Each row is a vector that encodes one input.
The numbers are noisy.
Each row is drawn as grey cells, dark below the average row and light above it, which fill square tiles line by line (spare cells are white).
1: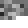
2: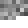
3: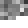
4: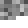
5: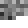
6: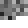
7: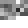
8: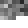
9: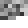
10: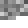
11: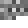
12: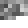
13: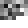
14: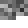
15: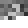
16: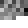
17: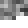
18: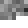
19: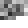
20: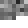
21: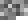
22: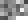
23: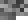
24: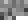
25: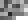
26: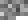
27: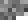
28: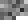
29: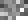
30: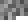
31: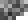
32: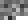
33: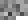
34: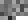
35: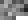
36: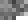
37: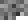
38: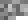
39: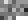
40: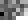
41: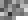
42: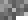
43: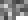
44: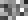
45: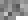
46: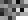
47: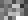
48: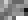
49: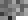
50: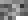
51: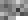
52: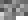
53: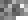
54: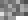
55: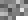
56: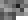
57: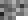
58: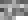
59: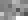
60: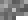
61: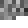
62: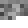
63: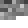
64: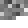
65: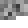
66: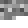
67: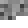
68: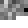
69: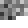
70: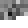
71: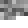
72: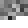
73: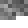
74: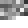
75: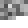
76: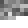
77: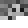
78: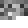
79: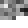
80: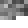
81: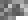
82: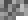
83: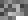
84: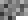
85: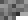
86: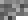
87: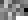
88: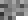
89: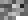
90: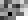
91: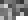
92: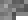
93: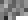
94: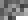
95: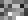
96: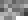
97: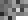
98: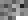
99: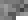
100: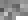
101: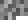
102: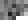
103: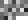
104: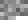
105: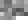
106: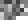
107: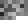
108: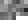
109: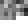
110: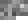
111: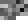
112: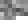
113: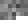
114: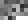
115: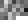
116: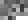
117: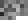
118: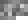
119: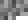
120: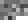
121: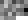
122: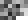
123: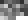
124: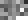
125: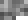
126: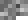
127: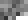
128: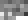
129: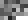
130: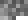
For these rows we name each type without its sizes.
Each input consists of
either a label, or a point on a line, or a node of a tree.
